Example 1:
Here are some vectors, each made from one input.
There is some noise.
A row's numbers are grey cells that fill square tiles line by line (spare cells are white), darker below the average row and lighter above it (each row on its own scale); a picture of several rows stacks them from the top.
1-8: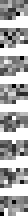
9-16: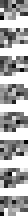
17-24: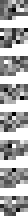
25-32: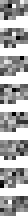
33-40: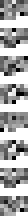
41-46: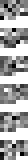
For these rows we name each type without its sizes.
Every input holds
a point on each of two lines.
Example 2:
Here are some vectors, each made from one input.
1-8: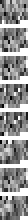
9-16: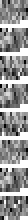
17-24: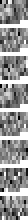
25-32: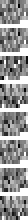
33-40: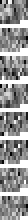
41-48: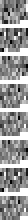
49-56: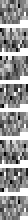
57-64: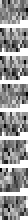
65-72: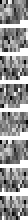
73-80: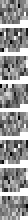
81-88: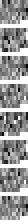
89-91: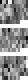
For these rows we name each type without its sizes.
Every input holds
a label.
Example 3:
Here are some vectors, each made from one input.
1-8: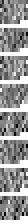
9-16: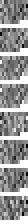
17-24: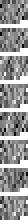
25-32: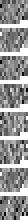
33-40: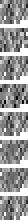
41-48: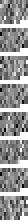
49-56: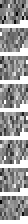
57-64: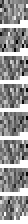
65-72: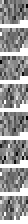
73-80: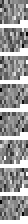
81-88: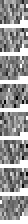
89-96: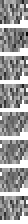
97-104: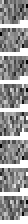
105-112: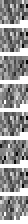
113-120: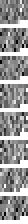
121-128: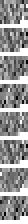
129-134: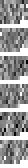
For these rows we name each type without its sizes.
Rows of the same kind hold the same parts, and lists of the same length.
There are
2 kinds of row.
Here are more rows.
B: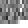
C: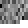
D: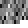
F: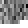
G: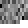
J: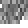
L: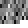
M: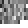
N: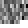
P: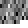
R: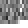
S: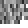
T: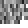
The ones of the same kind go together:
B, R
C, D, F, G, J, L, M, N, P, S, T

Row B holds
a fixed value.
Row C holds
three true/false values.
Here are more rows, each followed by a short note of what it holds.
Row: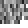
three true/false values
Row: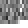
a fixed value
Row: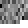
three true/false values
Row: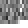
a fixed value
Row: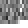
a fixed value
